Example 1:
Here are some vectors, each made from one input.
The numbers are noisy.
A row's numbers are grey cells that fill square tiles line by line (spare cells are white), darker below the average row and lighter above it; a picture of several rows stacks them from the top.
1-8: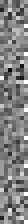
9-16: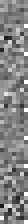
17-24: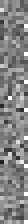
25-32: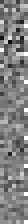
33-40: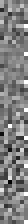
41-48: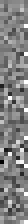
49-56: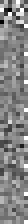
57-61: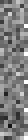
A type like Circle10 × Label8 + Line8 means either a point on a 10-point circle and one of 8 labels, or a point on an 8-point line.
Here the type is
Circle10 + Unit.
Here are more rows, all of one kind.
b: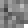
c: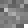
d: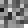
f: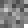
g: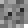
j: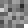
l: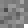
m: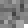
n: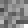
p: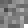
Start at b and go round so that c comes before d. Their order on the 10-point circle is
b, n, m, g, j, f, c, d, l, p.
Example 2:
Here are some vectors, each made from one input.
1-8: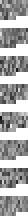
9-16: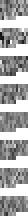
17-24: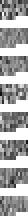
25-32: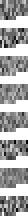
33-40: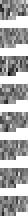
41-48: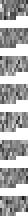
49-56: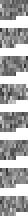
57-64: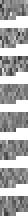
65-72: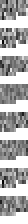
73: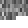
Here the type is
Tree9.
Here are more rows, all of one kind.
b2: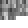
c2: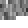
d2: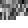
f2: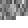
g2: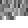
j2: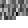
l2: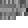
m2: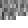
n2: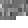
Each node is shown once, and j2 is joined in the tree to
c2.
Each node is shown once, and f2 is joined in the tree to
g2 and n2.
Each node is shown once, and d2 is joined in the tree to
b2, l2 and m2.
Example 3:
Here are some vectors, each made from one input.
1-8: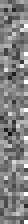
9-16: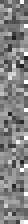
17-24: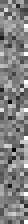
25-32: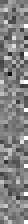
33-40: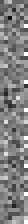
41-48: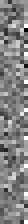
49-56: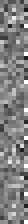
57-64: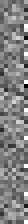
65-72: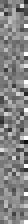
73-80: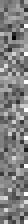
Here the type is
Label9.
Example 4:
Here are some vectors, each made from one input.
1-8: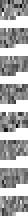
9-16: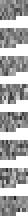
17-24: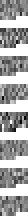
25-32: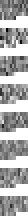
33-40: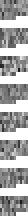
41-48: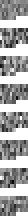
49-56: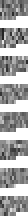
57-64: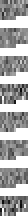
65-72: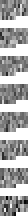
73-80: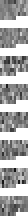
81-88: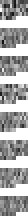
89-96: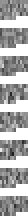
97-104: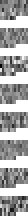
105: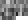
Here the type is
Tree11.
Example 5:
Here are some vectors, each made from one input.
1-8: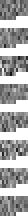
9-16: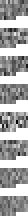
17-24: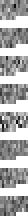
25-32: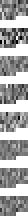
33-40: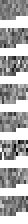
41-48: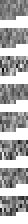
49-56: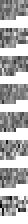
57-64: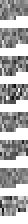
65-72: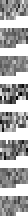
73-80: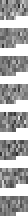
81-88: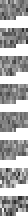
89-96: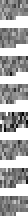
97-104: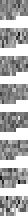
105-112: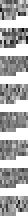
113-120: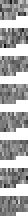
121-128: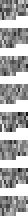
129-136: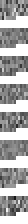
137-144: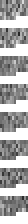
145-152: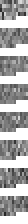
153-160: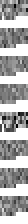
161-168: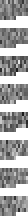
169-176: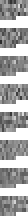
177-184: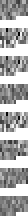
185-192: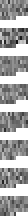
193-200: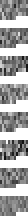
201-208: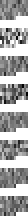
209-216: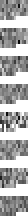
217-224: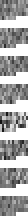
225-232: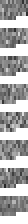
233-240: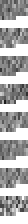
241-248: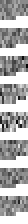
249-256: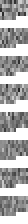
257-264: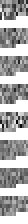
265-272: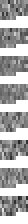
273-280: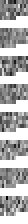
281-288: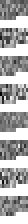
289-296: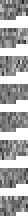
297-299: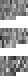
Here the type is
Tree7.
